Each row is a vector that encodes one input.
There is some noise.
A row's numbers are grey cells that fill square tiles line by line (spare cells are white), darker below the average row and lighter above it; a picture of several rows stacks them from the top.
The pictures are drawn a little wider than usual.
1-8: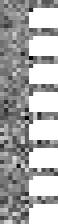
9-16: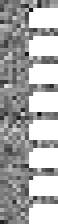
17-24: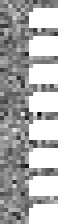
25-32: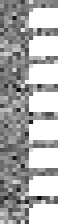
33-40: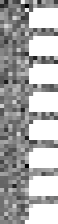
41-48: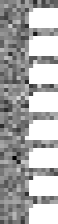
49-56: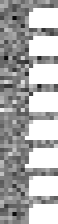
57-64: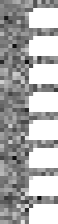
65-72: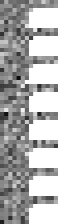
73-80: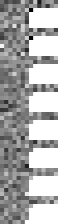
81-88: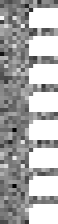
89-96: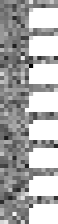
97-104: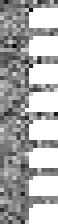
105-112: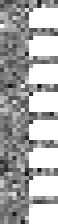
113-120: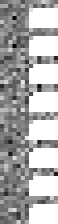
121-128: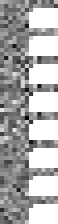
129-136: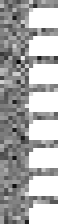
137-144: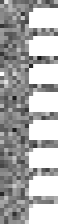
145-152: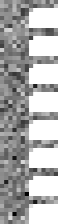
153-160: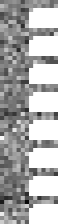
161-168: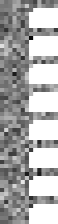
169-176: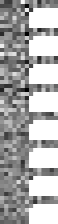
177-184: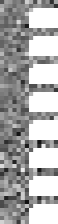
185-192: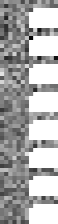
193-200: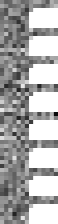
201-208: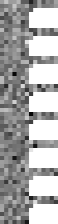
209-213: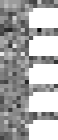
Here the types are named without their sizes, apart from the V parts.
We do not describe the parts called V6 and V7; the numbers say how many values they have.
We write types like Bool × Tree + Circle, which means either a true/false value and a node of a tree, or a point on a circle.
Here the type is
Bool × Bool × Bool × (Tree + V6) + Label × V7.
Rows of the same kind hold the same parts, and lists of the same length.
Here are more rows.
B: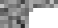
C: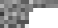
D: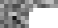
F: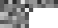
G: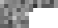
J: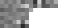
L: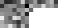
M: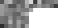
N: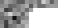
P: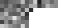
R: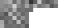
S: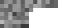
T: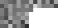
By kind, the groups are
B, C, D, N
F, L, P
G, J, M, R, S, T

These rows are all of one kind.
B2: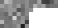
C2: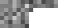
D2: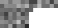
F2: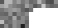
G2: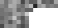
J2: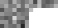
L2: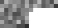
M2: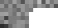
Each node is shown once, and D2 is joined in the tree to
C2 and J2.
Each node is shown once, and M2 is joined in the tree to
G2.
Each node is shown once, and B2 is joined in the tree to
F2.
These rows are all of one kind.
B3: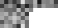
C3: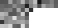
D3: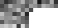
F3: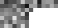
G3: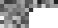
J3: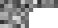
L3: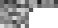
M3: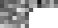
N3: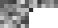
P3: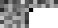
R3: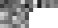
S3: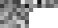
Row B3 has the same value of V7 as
J3 and S3.
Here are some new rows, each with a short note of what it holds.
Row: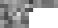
a node of a tree and three true/false values
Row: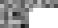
a node of a tree and three true/false values
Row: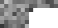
a node of a tree and three true/false values
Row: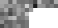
a node of a tree and three true/false values
